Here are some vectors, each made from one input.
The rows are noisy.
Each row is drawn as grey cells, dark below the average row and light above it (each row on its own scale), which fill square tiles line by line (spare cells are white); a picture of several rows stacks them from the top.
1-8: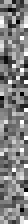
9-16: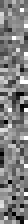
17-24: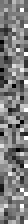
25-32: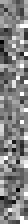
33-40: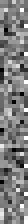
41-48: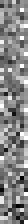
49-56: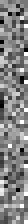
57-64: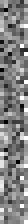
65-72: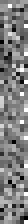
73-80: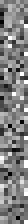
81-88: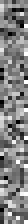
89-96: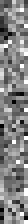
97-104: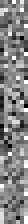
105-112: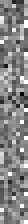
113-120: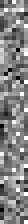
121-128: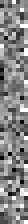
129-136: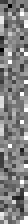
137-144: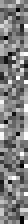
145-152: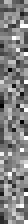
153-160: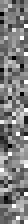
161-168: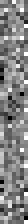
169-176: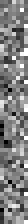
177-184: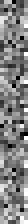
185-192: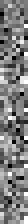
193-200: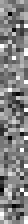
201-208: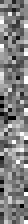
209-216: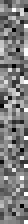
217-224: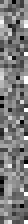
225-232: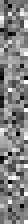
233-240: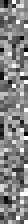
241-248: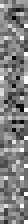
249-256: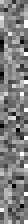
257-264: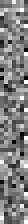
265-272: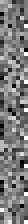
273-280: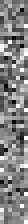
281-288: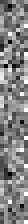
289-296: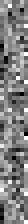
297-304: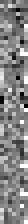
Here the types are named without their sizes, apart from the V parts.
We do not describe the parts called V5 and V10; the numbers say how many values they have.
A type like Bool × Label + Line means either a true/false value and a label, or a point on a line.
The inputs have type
(Bool × Bool × Bool + V5) × (Line + V10).
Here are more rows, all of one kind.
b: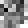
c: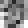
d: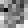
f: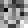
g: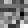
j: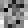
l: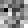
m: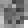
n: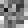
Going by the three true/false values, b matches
f, j and n.
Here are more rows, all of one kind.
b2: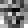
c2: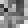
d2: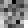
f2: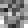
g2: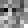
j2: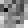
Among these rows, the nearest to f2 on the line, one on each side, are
b2 and d2.
